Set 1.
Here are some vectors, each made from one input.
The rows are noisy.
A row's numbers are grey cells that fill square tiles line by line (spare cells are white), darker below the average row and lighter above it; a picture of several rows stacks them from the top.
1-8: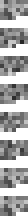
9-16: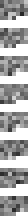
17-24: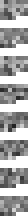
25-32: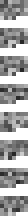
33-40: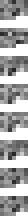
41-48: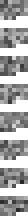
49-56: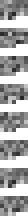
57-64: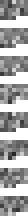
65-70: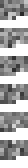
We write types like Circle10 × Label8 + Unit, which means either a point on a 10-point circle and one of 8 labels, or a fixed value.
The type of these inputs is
Circle10.
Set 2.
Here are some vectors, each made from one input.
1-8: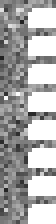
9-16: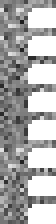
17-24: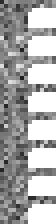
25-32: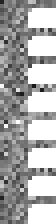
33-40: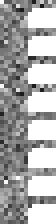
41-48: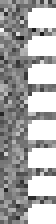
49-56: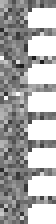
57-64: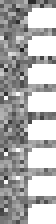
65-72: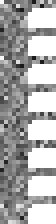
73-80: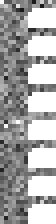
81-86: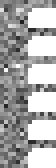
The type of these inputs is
Line10.
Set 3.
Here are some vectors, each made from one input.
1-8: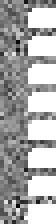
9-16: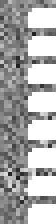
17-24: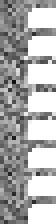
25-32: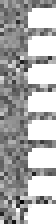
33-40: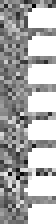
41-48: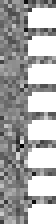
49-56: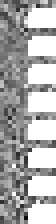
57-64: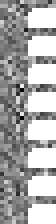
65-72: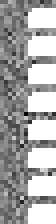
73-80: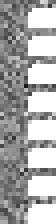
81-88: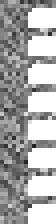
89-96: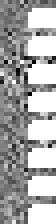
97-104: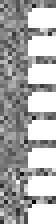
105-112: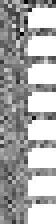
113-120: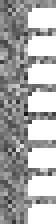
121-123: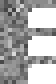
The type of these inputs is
Label12.
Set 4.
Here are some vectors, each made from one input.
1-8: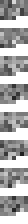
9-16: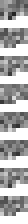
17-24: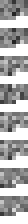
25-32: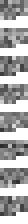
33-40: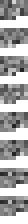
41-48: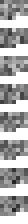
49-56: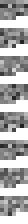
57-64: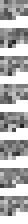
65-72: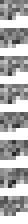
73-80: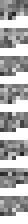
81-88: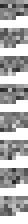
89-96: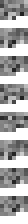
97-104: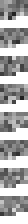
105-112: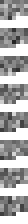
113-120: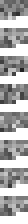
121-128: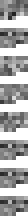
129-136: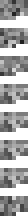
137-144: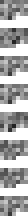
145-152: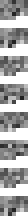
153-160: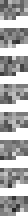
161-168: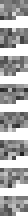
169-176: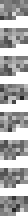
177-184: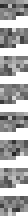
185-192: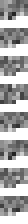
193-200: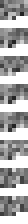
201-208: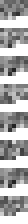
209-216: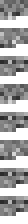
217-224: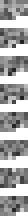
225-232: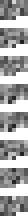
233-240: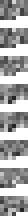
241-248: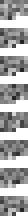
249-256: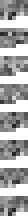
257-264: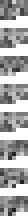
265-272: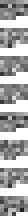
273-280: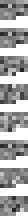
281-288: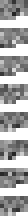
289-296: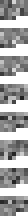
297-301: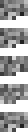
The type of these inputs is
Circle10.
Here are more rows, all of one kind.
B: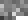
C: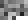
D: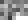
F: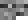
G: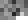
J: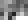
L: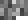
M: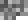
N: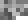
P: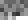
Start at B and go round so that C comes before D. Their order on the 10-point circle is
B, L, C, F, M, P, G, J, D, N.
